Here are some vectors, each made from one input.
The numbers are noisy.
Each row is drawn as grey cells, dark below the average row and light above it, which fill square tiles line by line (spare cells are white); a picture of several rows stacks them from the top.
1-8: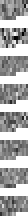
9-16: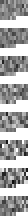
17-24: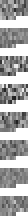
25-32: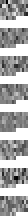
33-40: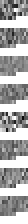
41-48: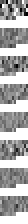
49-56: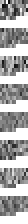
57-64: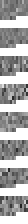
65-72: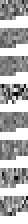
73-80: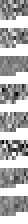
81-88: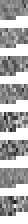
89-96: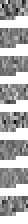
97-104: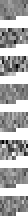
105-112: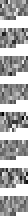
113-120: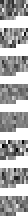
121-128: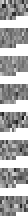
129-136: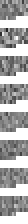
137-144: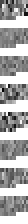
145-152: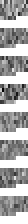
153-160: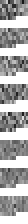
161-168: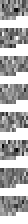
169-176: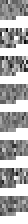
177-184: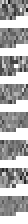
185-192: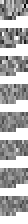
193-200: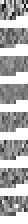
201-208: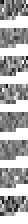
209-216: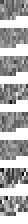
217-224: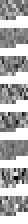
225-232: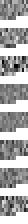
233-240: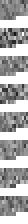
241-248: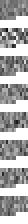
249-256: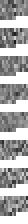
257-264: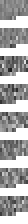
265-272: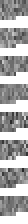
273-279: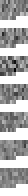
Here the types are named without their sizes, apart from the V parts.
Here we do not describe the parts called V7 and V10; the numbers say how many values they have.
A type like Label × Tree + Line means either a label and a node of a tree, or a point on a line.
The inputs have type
Bool × Label × V7 × V10.
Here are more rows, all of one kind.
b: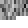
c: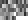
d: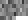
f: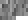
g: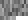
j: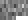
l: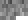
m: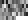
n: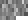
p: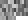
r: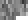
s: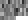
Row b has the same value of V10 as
c, l, p and r.
